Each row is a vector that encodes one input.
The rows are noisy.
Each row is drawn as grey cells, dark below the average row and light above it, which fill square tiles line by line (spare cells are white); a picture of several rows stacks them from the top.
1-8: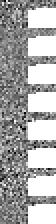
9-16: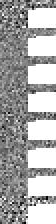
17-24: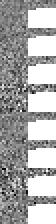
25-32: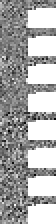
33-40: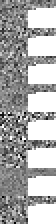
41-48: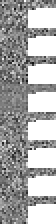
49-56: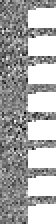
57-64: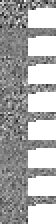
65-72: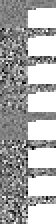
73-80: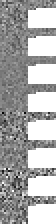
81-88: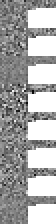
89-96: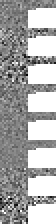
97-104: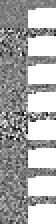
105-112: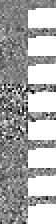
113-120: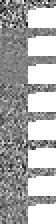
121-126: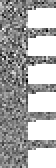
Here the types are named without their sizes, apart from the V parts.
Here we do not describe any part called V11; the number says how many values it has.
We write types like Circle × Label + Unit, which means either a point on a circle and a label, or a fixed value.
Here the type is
Line × (Line + V11).
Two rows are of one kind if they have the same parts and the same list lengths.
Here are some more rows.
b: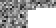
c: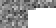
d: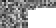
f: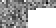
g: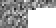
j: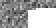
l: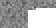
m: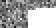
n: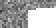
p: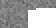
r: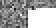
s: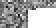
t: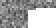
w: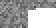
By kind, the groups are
b, c, d, g, l, m, n, s, t, w
f, j, p, r

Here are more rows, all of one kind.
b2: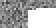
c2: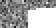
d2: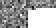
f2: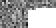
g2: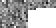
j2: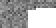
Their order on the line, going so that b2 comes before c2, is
d2, g2, f2, b2, c2, j2.
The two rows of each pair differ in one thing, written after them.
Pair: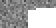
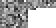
the value of V11
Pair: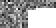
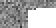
the value of V11
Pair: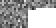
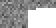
the value of V11
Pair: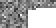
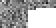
the value of V11
